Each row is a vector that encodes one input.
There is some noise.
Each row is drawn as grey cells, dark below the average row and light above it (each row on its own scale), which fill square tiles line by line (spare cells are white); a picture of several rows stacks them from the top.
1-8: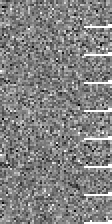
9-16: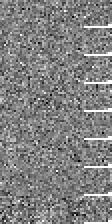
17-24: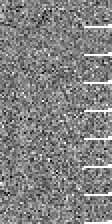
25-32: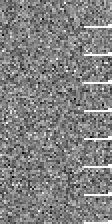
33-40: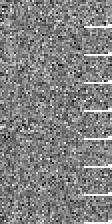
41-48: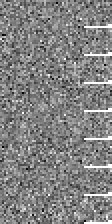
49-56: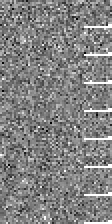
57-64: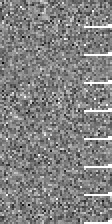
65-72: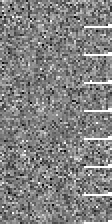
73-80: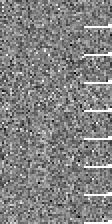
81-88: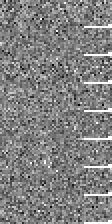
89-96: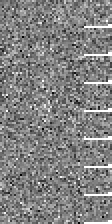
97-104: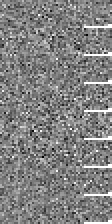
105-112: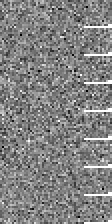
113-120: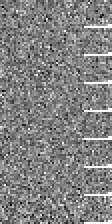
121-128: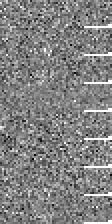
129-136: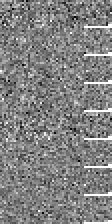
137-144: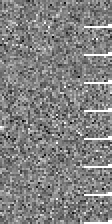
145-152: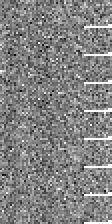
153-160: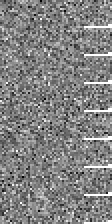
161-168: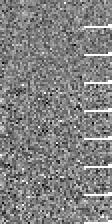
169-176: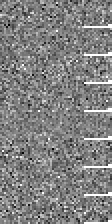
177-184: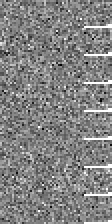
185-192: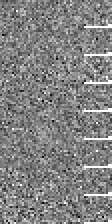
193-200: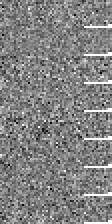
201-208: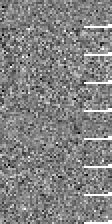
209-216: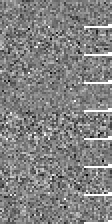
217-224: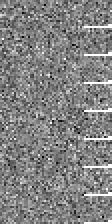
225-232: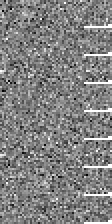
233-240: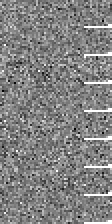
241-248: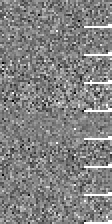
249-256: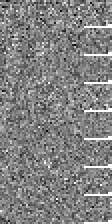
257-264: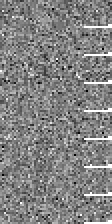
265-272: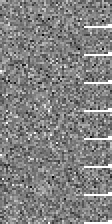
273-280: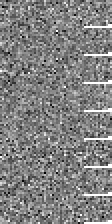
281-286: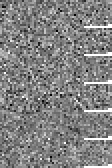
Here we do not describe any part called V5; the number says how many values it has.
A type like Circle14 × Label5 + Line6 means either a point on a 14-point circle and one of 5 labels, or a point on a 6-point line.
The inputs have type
Circle10 × (Line15 + V5).
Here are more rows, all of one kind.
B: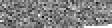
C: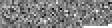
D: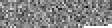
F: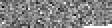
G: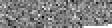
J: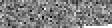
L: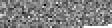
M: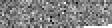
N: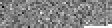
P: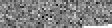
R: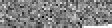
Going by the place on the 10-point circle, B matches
G, J, P and R.
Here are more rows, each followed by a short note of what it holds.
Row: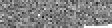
a point on a 10-point circle and a value of V5
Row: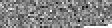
a point on a 10-point circle and a point on a 15-point line
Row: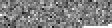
a point on a 10-point circle and a value of V5
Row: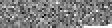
a point on a 10-point circle and a value of V5
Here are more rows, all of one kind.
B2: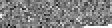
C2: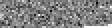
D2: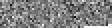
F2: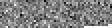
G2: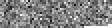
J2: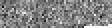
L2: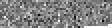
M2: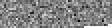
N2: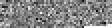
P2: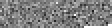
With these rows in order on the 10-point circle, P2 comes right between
B2 and D2.
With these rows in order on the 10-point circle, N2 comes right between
J2 and L2.
